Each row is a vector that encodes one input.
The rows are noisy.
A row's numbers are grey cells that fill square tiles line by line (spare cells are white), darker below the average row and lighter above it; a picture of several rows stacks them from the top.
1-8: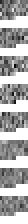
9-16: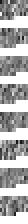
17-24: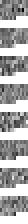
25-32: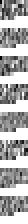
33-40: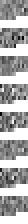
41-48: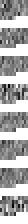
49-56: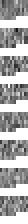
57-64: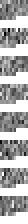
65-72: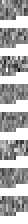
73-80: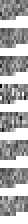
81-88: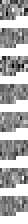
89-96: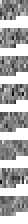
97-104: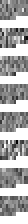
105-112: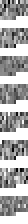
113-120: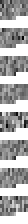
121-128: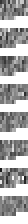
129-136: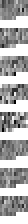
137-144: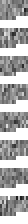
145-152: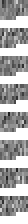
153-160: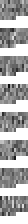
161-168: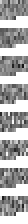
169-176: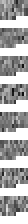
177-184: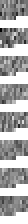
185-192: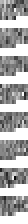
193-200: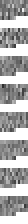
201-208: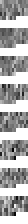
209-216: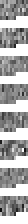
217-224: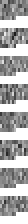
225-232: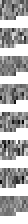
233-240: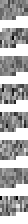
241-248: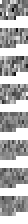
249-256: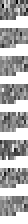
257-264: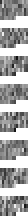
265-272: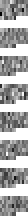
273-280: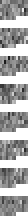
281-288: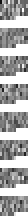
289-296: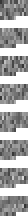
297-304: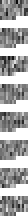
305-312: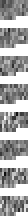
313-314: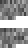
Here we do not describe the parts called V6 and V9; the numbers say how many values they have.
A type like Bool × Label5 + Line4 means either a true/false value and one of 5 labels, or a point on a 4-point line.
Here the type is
Bool × (Tree12 + V6) + Tree10 × V9.
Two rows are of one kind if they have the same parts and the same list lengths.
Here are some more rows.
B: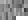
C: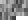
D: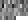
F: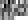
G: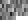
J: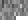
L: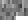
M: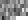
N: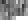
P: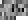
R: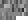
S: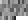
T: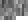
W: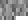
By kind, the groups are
B, D, F, J, N, S, T
C, L, P, R
G, M, W

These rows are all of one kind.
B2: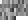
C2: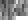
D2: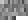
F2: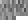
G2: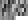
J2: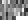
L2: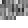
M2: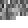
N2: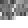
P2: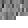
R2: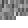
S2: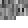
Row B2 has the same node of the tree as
F2, L2, N2 and R2.
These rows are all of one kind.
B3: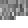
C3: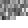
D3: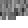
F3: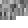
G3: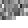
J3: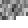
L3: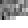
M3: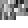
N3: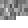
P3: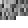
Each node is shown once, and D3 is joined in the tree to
P3.
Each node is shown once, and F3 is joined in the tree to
G3.
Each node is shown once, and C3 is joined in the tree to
J3 and N3.
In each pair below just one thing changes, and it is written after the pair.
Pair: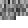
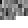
the value of V6
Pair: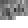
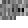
the value of V6
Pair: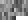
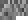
the true/false value
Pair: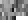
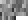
the value of V6
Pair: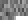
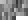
the true/false value
